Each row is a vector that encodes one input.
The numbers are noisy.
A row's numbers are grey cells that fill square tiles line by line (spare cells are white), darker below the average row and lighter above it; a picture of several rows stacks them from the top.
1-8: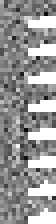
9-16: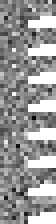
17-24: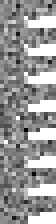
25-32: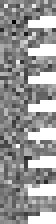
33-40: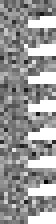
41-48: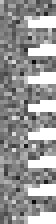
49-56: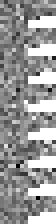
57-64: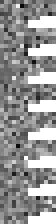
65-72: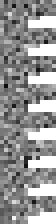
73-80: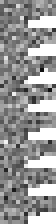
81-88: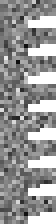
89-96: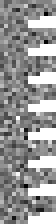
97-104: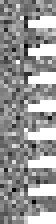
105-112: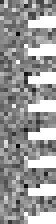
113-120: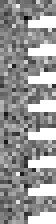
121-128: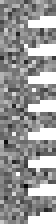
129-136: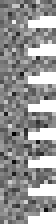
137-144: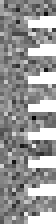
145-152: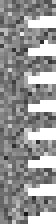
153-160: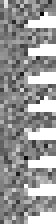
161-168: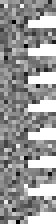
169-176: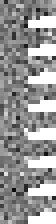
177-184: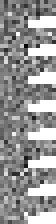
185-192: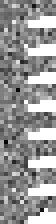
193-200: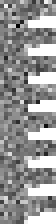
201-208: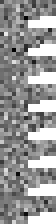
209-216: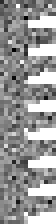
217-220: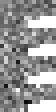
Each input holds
a list of up to two points on a 16-point line.
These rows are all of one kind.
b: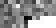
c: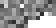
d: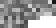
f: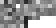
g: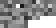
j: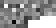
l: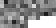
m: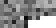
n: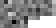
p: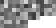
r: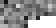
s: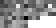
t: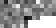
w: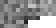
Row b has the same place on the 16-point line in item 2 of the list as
m, n and w.
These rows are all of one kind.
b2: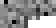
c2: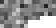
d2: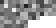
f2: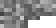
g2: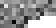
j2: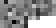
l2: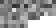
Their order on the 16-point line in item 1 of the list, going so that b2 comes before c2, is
g2, d2, l2, j2, b2, f2, c2.
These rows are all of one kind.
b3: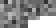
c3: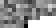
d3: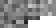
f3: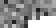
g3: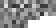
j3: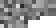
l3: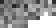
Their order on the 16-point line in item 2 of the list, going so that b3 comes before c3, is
b3, c3, d3, f3, l3, g3, j3.
